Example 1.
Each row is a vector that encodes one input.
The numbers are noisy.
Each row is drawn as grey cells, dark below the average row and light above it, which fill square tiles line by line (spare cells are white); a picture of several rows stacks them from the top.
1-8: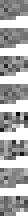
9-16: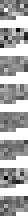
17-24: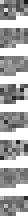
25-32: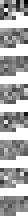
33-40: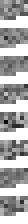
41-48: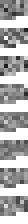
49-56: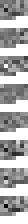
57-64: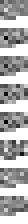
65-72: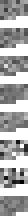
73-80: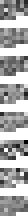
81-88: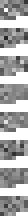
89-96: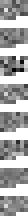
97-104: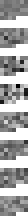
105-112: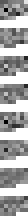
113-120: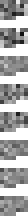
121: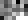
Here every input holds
either a point on an 8-point line, or a node of a 10-node tree.
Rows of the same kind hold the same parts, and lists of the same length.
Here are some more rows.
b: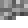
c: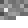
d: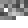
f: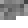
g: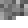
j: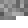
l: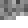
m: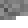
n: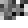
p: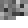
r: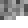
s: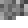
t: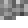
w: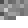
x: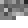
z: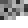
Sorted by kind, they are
b, c, d, j, t, w
f, g, l, m, n, p, r, s, x, z

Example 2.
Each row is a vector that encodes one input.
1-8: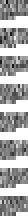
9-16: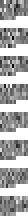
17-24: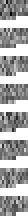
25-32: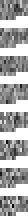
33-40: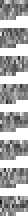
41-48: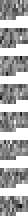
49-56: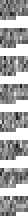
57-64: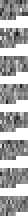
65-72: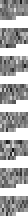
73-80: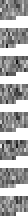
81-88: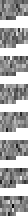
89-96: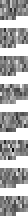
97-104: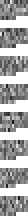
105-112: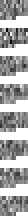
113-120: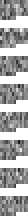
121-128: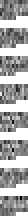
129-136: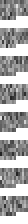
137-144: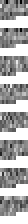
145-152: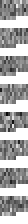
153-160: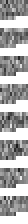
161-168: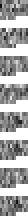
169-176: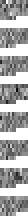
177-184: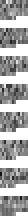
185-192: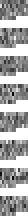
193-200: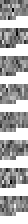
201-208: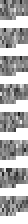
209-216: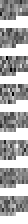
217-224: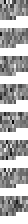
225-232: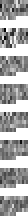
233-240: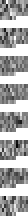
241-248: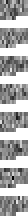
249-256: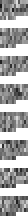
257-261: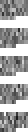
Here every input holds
a point on an 11-point line and a true/false value.
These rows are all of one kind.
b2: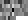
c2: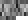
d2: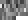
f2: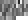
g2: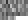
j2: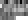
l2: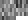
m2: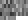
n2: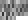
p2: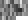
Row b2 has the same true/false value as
c2, d2, j2 and l2.
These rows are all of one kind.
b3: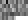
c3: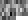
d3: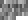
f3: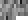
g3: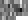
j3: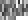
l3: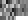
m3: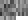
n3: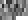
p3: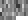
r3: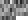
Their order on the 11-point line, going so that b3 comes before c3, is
n3, g3, p3, d3, r3, f3, b3, m3, c3, j3, l3.
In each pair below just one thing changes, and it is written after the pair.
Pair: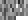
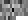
the place on the 11-point line
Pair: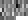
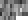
the place on the 11-point line
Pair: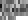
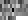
the true/false value
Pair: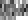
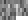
the true/false value
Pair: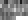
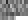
the true/false value
